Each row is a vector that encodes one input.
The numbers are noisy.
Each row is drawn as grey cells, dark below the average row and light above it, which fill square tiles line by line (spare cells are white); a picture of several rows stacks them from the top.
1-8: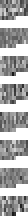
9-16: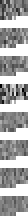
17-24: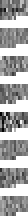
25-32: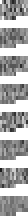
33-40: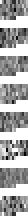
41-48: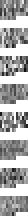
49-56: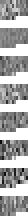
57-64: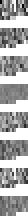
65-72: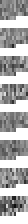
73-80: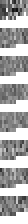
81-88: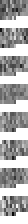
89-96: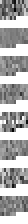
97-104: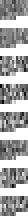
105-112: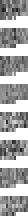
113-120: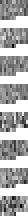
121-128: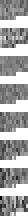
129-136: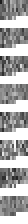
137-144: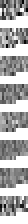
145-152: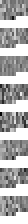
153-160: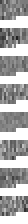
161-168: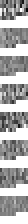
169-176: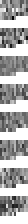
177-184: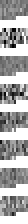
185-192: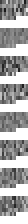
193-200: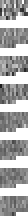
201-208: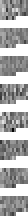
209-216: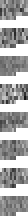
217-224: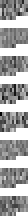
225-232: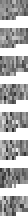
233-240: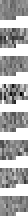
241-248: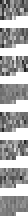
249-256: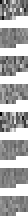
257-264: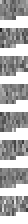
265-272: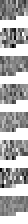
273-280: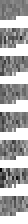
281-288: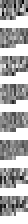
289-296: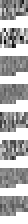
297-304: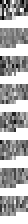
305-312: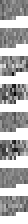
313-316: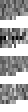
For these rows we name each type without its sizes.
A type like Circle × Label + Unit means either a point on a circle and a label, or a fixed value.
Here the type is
List(Bool × (Label + Line)).
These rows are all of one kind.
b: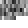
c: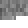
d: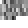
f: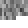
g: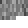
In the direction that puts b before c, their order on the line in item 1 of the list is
b, g, c, d, f.
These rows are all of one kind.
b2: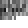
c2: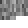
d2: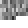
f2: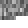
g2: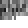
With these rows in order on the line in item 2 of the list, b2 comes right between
c2 and d2.
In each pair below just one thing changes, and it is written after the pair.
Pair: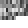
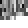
the true/false value in item 1 of the list
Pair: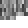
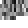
the true/false value in item 1 of the list
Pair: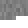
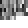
the label in item 2 of the list
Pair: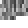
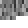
the true/false value in item 2 of the list
